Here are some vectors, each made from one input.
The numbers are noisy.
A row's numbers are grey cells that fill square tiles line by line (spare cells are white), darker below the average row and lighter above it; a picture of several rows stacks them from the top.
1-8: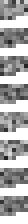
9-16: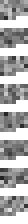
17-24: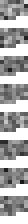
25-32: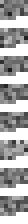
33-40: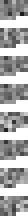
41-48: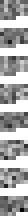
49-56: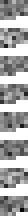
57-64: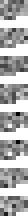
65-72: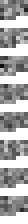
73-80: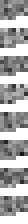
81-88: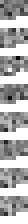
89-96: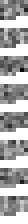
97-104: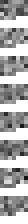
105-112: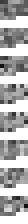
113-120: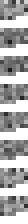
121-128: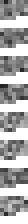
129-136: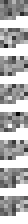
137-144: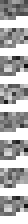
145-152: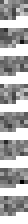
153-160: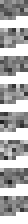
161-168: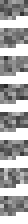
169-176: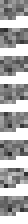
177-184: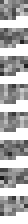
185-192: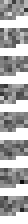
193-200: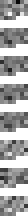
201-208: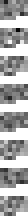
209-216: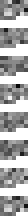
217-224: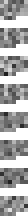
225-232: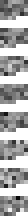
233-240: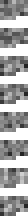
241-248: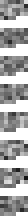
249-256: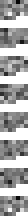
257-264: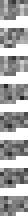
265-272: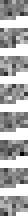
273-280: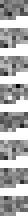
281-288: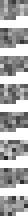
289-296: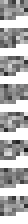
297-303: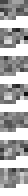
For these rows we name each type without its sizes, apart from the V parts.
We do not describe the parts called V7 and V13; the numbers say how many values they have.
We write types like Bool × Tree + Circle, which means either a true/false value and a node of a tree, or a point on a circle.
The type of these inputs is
Circle × Label × V7 + V13.
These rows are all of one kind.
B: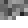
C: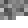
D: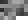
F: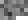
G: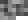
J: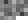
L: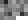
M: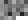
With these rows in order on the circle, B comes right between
C and D.
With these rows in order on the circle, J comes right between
G and M.
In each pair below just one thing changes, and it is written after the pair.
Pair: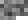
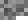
the value of V7
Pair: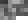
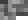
the place on the circle
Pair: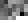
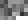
the label
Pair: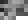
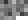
the value of V7
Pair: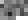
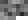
the value of V7
